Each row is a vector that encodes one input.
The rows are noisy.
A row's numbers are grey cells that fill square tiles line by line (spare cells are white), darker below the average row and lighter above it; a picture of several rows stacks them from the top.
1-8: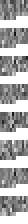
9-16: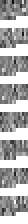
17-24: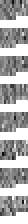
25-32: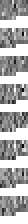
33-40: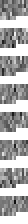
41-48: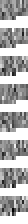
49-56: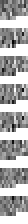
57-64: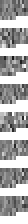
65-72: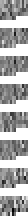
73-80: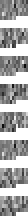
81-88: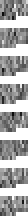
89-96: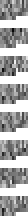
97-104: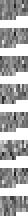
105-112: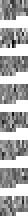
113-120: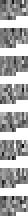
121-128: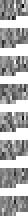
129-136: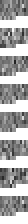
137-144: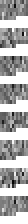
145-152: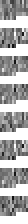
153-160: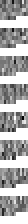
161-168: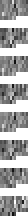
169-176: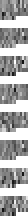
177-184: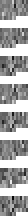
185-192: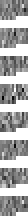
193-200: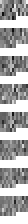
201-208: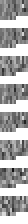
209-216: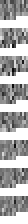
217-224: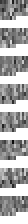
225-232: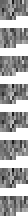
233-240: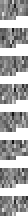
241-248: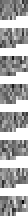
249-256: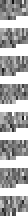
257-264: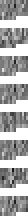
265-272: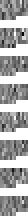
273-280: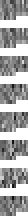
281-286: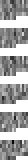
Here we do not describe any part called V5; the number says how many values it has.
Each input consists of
a true/false value, together with either a point on a 9-point line, or a value of V5.
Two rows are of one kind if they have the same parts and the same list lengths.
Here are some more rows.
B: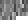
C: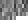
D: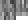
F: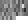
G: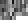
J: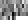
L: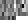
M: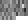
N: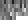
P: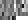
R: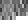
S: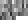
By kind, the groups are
B, C, F, M, R, S
D, G, J, L, N, P

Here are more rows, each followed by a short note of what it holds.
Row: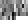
a true/false value and a value of V5
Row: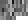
a true/false value and a value of V5
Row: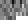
a true/false value and a value of V5
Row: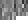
a point on a 9-point line and a true/false value
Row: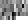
a true/false value and a value of V5
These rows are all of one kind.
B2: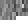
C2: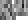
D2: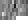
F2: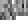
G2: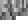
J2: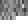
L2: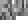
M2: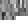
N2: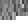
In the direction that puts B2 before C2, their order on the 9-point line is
J2, M2, N2, B2, G2, L2, C2, F2, D2.
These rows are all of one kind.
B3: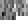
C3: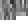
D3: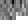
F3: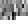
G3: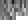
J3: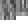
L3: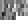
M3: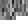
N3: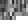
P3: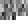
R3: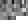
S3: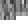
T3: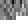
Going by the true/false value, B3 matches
F3, L3 and P3.
